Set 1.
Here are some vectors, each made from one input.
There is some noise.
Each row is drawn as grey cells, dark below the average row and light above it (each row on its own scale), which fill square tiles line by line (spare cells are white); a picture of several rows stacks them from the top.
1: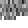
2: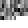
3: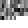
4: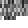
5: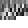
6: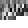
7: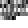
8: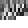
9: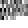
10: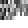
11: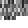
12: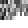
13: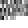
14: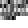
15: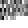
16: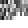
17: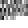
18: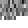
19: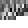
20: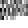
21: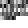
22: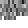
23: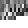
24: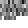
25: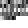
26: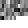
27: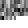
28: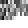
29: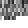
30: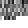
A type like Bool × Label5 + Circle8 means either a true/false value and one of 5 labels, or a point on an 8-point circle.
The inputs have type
Line7.
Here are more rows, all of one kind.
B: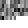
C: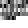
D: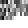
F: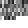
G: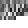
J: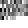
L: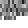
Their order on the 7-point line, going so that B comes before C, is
D, J, B, G, L, F, C.
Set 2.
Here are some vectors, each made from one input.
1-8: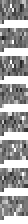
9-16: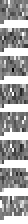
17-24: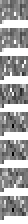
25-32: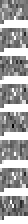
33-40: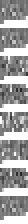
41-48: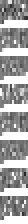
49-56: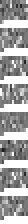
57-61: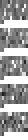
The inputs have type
Label12.
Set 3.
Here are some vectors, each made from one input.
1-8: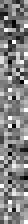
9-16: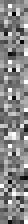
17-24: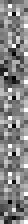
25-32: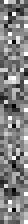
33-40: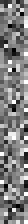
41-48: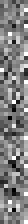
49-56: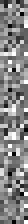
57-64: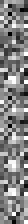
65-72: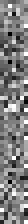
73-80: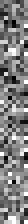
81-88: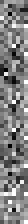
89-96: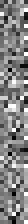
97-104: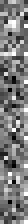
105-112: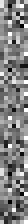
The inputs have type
Circle11 + Unit.
